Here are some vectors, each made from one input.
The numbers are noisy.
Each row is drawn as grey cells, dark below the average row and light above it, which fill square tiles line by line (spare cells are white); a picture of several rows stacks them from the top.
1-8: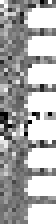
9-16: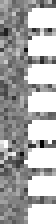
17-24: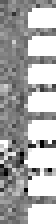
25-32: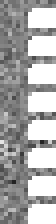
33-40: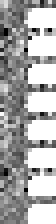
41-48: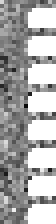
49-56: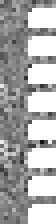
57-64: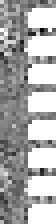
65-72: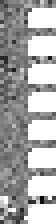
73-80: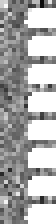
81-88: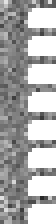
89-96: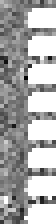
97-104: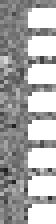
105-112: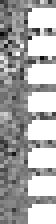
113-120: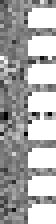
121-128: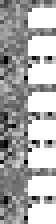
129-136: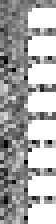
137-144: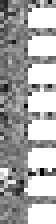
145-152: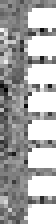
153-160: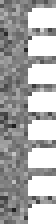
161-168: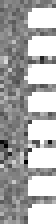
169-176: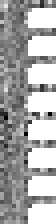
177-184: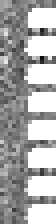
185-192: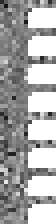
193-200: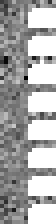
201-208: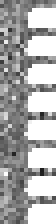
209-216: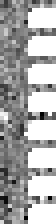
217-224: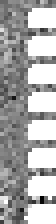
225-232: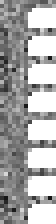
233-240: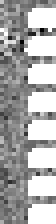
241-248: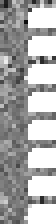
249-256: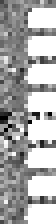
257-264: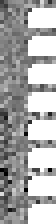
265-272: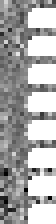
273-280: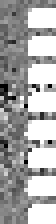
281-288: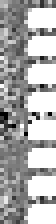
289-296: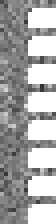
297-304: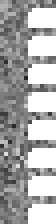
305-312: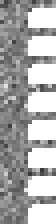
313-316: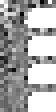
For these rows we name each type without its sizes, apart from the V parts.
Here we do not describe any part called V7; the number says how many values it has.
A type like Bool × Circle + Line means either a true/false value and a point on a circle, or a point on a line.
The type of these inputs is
Bool × Bool × Bool + List(Label × V7).
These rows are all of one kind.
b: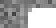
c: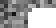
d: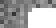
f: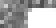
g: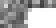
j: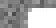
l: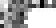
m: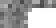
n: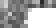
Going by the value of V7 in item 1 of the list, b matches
d, j and n.
